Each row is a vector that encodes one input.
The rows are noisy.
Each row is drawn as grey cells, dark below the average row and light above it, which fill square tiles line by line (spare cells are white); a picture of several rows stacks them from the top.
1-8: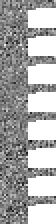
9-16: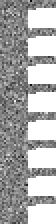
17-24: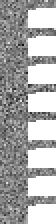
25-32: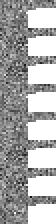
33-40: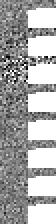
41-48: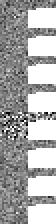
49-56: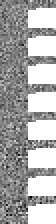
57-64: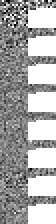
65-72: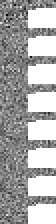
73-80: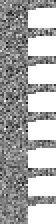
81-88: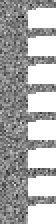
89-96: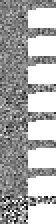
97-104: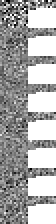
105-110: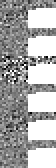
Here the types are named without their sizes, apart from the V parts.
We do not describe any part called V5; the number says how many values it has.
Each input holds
a list of items, each a true/false value and a value of V5.
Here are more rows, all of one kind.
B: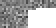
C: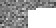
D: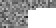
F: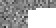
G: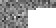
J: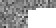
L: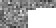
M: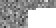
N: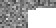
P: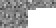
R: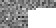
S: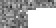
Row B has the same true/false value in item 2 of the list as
G, L, R and S.
